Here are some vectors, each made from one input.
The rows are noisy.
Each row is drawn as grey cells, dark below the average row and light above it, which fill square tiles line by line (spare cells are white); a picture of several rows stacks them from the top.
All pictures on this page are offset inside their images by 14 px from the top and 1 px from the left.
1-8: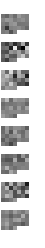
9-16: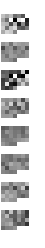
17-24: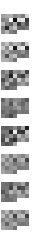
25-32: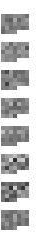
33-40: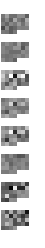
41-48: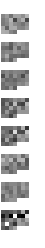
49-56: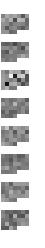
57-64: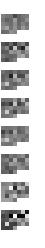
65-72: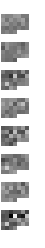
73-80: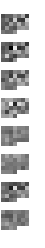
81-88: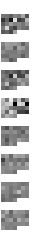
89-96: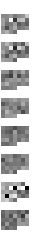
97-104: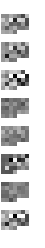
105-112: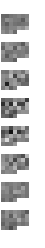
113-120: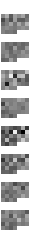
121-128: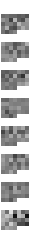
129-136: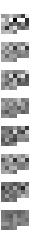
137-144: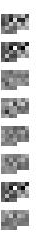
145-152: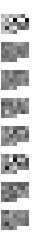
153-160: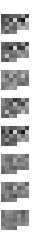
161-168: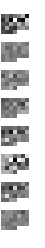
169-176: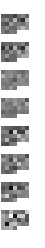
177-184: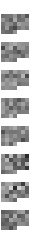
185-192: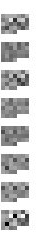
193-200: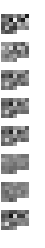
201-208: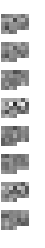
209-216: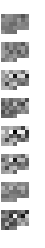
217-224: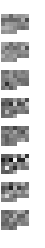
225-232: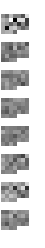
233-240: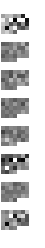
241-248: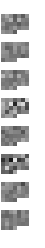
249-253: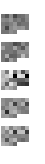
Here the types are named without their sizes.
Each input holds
a list of points on a line.
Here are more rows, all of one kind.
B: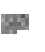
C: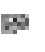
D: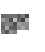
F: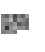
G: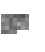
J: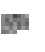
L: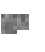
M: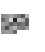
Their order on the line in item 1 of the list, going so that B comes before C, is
J, G, B, D, L, M, C, F.
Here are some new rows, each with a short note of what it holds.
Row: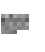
a list of one item
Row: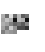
the empty list
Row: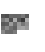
a list of two items
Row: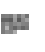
a list of three items
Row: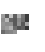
the empty list
